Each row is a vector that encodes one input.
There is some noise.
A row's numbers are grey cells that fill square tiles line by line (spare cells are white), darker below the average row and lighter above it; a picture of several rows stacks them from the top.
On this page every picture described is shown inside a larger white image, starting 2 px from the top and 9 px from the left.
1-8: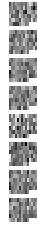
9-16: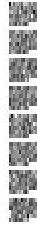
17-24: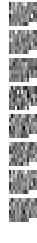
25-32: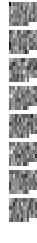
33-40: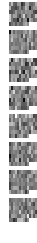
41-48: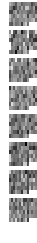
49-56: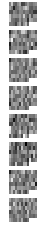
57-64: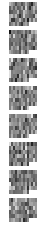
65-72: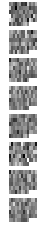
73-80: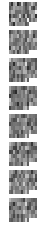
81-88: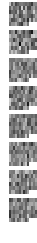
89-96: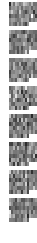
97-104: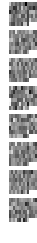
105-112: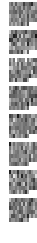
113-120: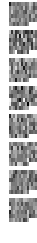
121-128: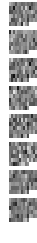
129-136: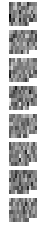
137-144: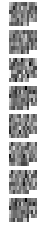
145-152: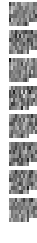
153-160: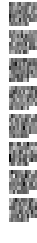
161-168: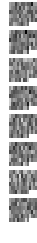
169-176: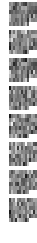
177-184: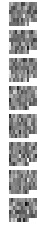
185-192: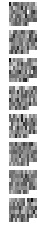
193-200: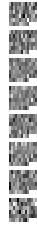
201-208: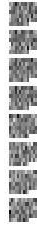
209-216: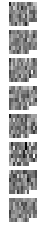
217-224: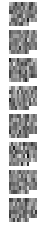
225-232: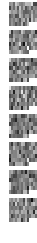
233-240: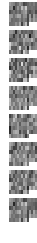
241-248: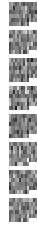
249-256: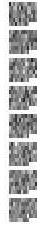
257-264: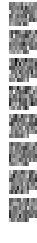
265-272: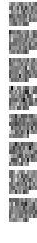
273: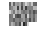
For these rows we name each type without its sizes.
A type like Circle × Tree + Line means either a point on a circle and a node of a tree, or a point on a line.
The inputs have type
Circle + Line.
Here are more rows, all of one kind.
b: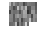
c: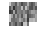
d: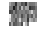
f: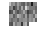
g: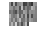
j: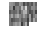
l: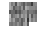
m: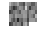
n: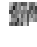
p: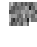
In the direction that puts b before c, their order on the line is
g, l, f, n, j, b, m, p, d, c.
